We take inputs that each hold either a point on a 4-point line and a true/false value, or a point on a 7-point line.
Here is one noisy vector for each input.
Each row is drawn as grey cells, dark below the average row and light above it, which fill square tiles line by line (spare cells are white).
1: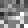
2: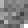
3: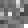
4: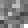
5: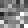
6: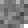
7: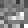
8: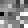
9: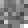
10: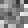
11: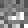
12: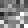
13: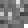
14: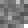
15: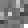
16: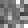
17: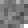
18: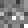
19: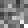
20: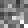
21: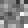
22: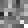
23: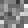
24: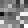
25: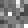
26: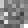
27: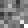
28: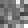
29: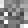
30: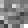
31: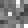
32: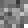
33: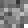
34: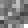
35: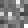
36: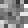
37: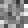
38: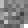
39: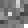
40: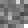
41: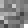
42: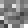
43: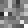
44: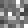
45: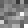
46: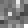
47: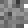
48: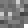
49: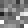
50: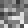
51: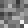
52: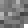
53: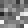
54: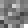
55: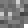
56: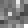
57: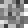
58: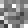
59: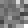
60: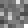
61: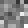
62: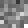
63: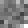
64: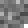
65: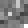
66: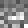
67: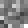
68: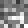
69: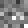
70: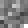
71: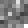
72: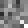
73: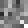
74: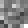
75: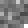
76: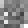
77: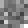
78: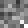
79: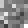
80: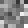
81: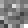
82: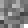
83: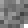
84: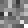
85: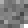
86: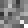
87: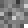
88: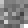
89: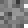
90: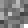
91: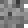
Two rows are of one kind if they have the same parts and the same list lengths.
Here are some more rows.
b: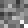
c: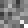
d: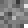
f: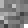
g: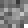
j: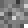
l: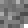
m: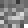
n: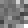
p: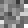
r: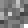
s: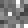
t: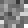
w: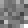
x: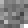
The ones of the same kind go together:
b, c, d, g, j, m, p, t
f, l, n, r, s, w, x

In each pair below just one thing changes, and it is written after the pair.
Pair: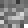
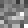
the place on the 4-point line
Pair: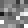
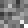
the place on the 4-point line
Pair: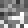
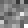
the true/false value
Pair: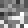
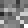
the place on the 4-point line
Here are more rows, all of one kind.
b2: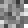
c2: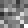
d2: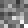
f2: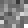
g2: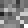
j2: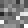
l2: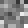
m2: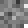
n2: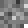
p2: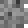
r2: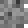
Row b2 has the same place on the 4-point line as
f2 and j2.
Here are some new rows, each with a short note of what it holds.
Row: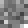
a point on a 7-point line
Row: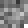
a point on a 4-point line and a true/false value
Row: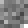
a point on a 7-point line
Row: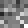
a point on a 4-point line and a true/false value
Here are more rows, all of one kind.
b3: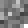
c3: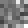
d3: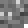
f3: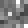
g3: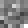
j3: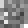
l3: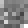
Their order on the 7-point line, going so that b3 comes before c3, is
f3, g3, b3, d3, j3, l3, c3.
